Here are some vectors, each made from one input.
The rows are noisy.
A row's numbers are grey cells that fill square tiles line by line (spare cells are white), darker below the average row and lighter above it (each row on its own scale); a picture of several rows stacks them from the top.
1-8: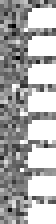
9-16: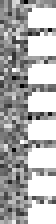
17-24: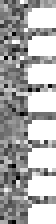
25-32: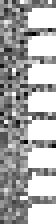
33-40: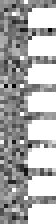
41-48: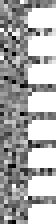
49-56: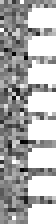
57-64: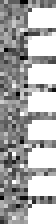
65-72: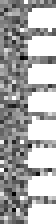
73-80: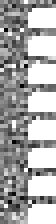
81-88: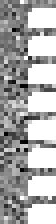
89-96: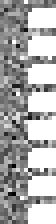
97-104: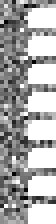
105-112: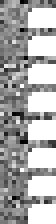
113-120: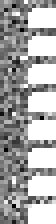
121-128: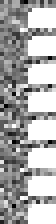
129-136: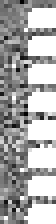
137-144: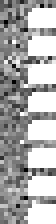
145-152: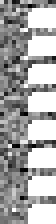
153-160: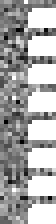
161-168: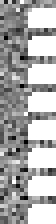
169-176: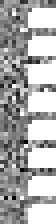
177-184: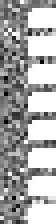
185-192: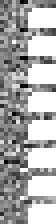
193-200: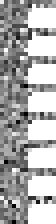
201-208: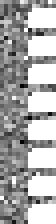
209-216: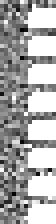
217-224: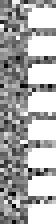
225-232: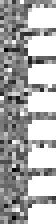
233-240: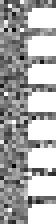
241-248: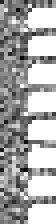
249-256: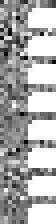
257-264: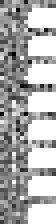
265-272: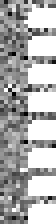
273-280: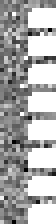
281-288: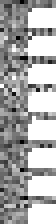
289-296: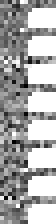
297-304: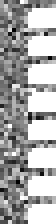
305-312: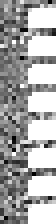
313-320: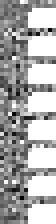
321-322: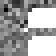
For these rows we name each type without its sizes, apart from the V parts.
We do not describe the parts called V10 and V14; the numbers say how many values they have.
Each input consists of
a value of V10, together with either a point on each of two lines, or a true/false value and a value of V14.
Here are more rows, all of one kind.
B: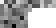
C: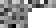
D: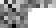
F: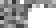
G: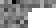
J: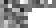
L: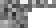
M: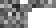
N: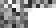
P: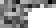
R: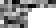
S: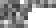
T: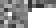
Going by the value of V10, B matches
C and D.
